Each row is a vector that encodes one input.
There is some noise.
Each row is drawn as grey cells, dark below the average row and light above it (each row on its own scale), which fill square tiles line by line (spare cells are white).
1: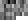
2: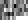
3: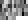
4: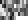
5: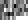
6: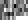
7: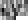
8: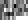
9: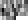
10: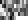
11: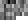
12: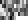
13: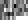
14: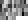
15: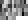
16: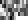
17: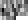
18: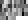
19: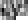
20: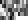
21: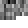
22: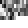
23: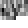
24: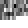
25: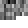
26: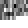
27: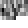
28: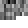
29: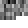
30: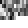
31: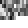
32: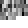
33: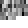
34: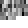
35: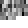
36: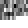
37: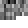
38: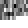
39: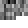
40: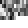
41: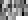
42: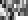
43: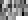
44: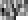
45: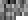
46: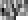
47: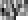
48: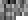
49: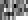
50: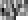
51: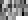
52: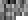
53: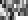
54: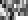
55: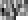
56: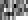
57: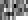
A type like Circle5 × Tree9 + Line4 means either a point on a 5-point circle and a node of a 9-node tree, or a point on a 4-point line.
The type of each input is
Label5.
